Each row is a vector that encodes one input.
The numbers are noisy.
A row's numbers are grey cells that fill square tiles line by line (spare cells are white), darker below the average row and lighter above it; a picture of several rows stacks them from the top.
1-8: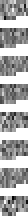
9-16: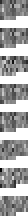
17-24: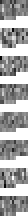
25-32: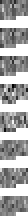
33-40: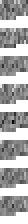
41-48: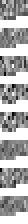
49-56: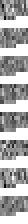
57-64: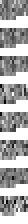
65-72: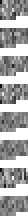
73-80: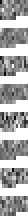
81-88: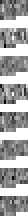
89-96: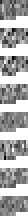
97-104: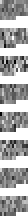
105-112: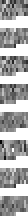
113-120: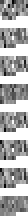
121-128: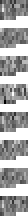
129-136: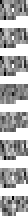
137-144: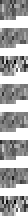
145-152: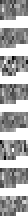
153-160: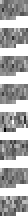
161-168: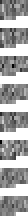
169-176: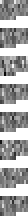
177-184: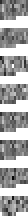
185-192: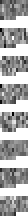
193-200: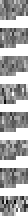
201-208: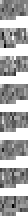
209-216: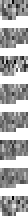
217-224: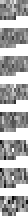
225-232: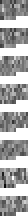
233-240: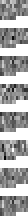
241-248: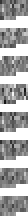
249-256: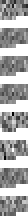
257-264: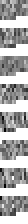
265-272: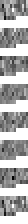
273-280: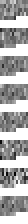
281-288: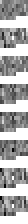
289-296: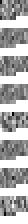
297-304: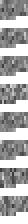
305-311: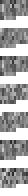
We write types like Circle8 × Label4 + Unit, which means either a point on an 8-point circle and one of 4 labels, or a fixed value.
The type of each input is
List2(Line5).
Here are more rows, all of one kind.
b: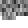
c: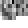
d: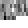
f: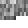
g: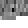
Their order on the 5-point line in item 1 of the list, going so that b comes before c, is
d, f, g, b, c.
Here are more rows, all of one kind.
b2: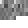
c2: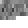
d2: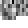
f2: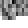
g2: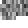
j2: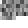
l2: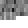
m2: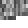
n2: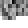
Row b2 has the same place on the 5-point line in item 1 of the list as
c2 and l2.
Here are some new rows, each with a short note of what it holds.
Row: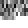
the empty list
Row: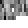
a list of one item
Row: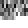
the empty list
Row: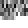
the empty list
